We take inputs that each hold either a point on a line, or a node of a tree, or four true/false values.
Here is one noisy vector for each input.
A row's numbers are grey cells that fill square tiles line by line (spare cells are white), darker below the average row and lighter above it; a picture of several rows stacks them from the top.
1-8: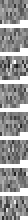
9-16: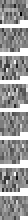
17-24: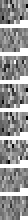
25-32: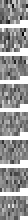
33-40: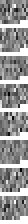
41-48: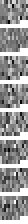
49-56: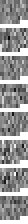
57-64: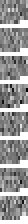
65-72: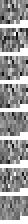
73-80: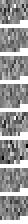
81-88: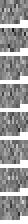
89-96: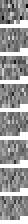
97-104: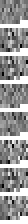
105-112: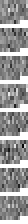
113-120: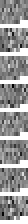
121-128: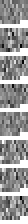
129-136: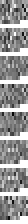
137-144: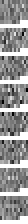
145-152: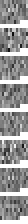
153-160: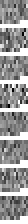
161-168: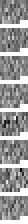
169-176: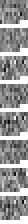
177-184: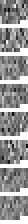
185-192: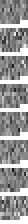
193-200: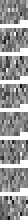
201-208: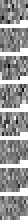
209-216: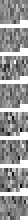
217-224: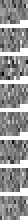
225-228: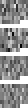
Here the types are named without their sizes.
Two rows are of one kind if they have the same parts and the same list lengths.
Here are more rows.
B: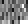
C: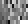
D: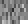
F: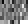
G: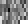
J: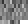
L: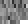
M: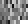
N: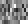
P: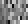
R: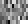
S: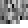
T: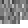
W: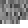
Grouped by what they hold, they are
B, D, F, J, L, T, W
C, M, P, R, S
G, N

